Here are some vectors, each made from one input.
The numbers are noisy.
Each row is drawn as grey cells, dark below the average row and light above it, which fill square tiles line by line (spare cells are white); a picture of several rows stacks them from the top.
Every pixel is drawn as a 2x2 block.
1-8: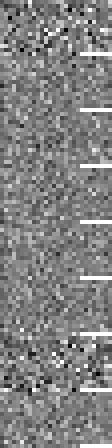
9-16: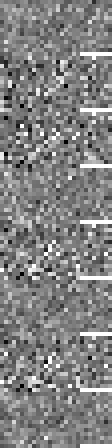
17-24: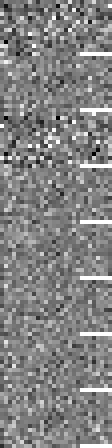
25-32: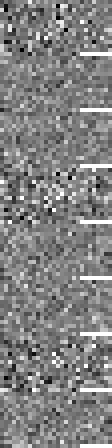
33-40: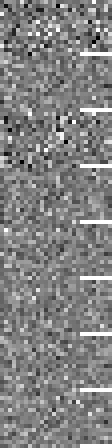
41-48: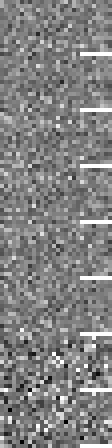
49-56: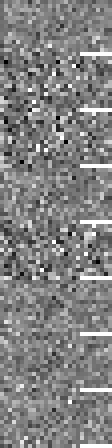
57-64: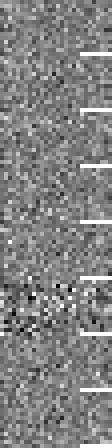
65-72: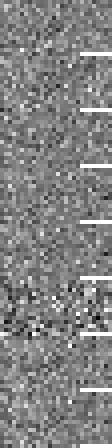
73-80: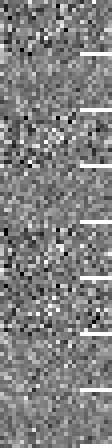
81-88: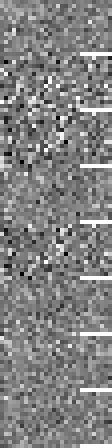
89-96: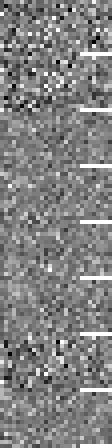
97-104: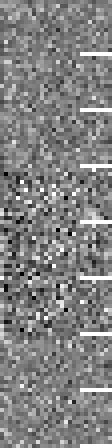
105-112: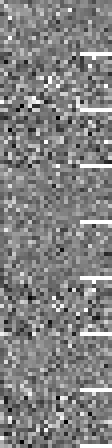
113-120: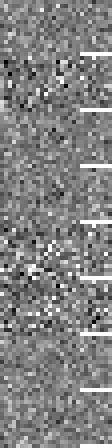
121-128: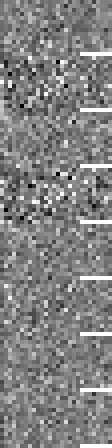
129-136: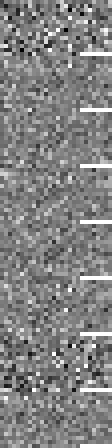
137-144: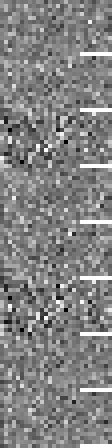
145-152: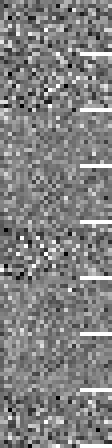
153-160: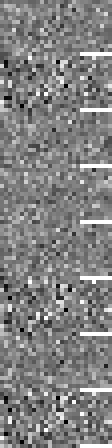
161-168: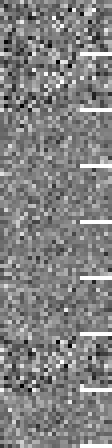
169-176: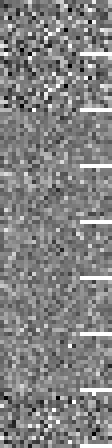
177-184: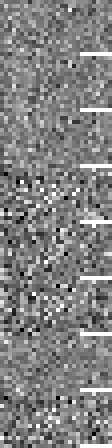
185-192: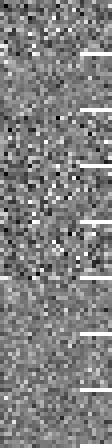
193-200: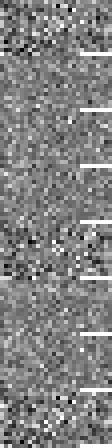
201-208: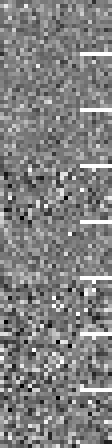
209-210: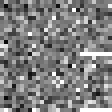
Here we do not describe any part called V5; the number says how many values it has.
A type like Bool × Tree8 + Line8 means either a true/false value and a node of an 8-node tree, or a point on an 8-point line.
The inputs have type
Label9 + Line9 × V5.
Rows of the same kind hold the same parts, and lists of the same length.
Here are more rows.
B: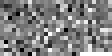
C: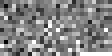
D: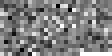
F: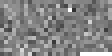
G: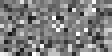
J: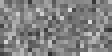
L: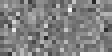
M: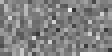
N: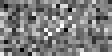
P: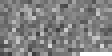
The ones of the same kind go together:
B, C, D, G, N
F, J, L, M, P

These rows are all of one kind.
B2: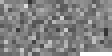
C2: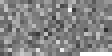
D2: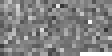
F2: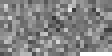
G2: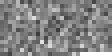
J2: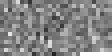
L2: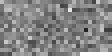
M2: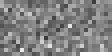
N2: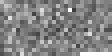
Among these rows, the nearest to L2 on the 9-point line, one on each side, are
F2 and G2.
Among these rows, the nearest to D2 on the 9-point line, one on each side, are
J2 and N2.
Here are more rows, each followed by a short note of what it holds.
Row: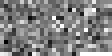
one of 9 labels
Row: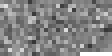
a point on a 9-point line and a value of V5
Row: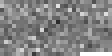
a point on a 9-point line and a value of V5
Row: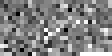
one of 9 labels
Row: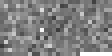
a point on a 9-point line and a value of V5
